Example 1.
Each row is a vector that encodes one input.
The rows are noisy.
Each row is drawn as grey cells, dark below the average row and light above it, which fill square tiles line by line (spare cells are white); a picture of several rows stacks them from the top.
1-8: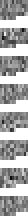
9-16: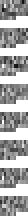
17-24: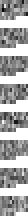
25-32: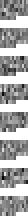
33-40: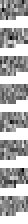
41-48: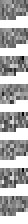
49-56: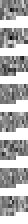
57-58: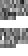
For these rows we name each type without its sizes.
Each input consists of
a point on each of two lines.
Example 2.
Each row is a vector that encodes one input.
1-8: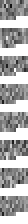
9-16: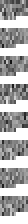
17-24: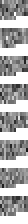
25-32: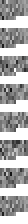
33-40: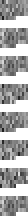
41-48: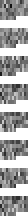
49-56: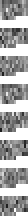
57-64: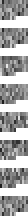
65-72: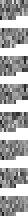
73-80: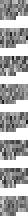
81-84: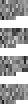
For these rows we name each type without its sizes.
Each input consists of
a point on a circle.
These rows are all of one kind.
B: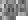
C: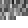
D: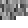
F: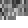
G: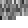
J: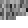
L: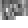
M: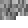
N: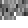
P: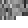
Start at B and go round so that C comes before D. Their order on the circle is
B, M, J, L, F, C, P, N, D, G.
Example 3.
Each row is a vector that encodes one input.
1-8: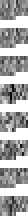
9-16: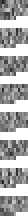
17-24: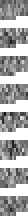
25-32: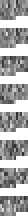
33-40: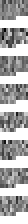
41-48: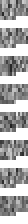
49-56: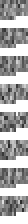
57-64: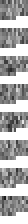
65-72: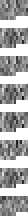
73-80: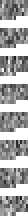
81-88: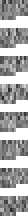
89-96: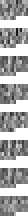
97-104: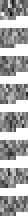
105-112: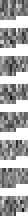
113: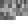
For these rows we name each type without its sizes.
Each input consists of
a point on a line.
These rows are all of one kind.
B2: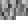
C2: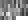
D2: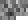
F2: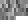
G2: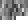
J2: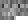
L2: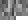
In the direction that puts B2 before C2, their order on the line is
B2, F2, J2, C2, L2, D2, G2.
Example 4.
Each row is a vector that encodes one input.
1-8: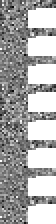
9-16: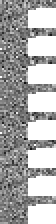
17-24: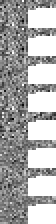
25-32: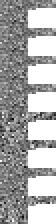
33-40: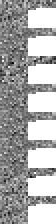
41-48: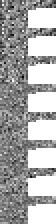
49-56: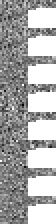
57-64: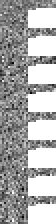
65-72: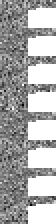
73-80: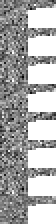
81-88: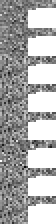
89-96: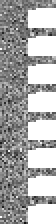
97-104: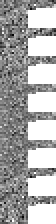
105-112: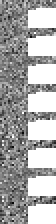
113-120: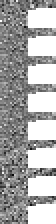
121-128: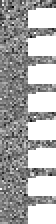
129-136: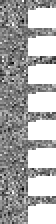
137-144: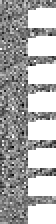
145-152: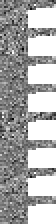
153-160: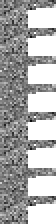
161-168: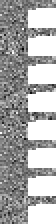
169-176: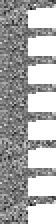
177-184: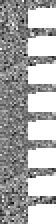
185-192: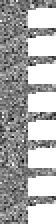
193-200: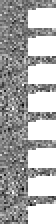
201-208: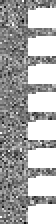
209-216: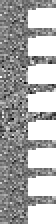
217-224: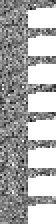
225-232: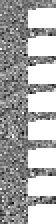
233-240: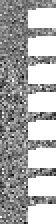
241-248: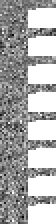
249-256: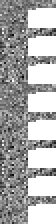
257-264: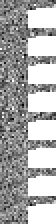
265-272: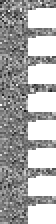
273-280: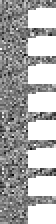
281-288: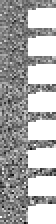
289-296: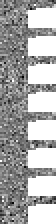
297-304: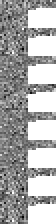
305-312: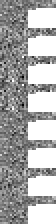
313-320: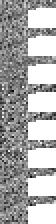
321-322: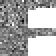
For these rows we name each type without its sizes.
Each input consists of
a label.
